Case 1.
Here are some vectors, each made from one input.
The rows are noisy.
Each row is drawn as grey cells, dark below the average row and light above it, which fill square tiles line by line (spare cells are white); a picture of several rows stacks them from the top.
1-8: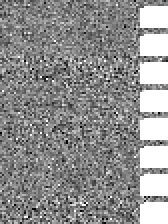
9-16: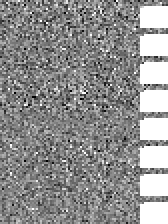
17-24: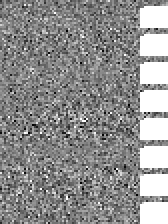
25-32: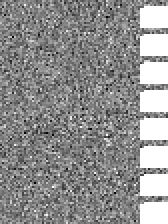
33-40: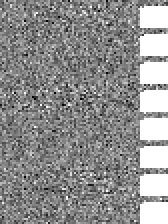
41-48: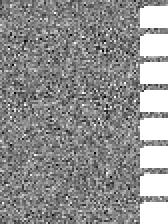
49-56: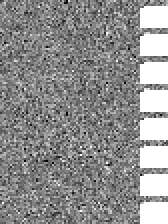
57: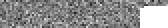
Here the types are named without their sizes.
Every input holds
a point on a line, together with either a fixed value, or four true/false values.
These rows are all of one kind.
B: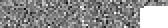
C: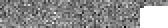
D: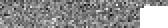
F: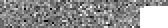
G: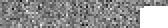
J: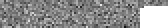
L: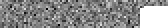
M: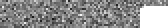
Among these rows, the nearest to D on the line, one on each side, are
C and L.
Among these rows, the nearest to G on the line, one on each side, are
J and M.
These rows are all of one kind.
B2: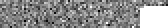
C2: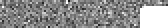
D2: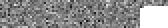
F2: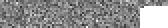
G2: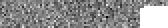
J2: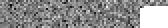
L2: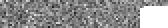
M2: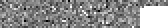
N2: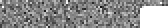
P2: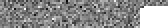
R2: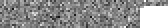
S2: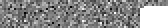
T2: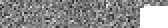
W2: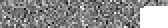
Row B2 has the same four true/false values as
D2, N2 and T2.
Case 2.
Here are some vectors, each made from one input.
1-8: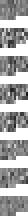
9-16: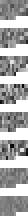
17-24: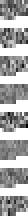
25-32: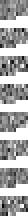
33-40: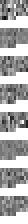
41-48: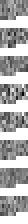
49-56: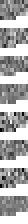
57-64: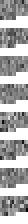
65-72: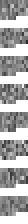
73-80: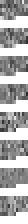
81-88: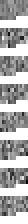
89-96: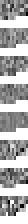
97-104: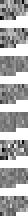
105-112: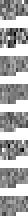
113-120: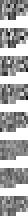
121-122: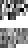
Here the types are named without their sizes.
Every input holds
a point on a line and a true/false value.
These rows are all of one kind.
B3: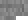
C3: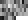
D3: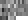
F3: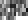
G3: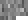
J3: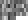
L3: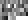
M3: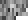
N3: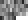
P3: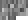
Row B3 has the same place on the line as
G3, M3 and N3.
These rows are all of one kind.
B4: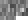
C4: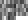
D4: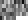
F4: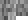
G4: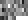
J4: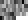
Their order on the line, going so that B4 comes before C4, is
F4, J4, G4, D4, B4, C4.
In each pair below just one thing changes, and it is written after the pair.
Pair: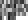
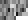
the place on the line
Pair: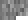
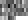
the place on the line
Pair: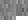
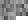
the place on the line
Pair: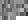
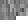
the true/false value
